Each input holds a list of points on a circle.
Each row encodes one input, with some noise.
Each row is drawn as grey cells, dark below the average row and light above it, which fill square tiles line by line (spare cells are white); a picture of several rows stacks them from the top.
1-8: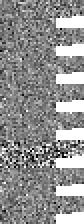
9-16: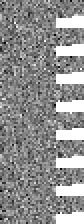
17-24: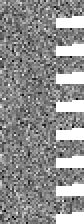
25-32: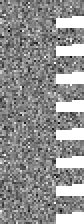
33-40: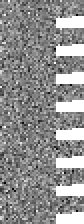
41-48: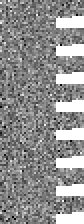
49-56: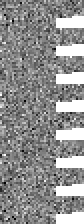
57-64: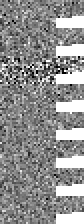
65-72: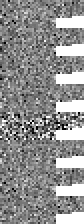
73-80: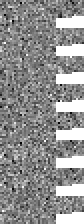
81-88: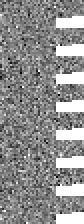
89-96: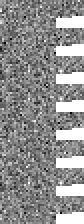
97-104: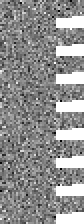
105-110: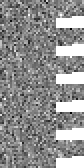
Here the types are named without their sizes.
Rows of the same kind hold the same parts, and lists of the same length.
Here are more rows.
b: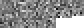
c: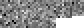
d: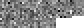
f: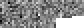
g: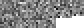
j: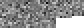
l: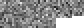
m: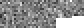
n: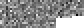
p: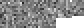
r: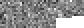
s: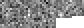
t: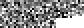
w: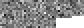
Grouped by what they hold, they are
b, c, f, g, l, m, p, r, s
d, j, n, w
t

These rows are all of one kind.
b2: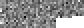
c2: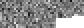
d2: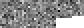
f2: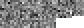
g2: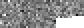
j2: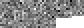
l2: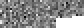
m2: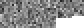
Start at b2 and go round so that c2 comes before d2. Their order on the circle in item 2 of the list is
b2, j2, g2, l2, c2, f2, m2, d2.
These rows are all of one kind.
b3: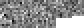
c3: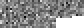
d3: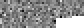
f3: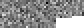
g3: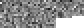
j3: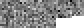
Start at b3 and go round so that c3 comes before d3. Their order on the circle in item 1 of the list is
b3, g3, c3, d3, f3, j3.
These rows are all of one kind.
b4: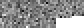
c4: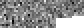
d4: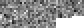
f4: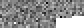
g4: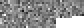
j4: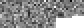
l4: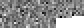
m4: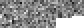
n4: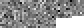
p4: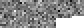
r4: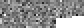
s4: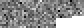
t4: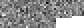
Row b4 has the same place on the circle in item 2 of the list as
d4, g4, m4 and p4.
